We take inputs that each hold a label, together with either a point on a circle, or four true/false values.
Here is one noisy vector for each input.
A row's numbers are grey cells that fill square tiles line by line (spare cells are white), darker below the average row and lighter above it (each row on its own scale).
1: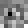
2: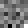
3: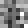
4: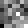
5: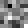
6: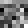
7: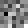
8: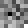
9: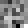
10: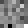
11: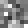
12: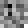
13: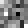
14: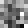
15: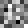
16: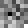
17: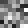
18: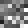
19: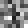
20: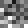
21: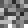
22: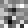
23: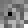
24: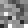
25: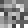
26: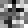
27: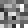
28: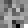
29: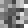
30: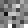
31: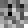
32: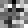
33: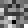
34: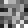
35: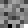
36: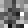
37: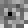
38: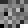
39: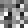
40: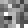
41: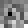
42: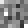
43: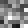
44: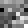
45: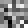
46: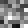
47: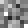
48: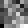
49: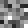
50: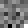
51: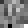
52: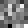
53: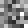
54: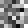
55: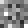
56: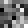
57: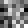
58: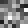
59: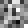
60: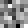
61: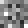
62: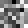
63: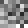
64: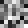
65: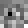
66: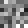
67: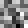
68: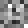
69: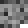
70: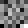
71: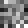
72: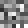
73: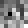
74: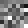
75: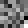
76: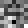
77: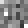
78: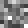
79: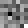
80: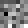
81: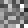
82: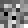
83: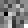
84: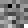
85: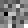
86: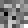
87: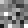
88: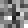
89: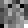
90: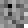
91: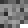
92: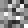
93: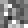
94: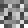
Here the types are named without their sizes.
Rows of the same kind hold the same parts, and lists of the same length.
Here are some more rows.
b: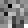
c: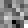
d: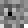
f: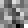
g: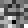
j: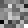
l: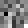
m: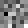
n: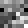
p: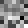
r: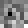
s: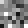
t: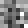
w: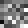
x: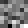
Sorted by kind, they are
b, c, d, f, g, l, m, n, r, s, t, w, x
j, p

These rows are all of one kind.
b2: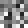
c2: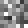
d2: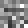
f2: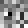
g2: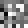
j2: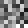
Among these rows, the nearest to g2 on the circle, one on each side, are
b2 and j2.
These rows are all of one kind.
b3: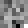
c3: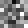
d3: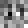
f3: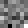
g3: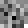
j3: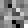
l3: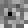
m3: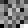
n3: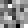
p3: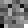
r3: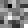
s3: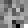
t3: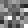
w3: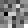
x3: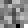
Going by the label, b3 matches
j3, n3, s3 and x3.
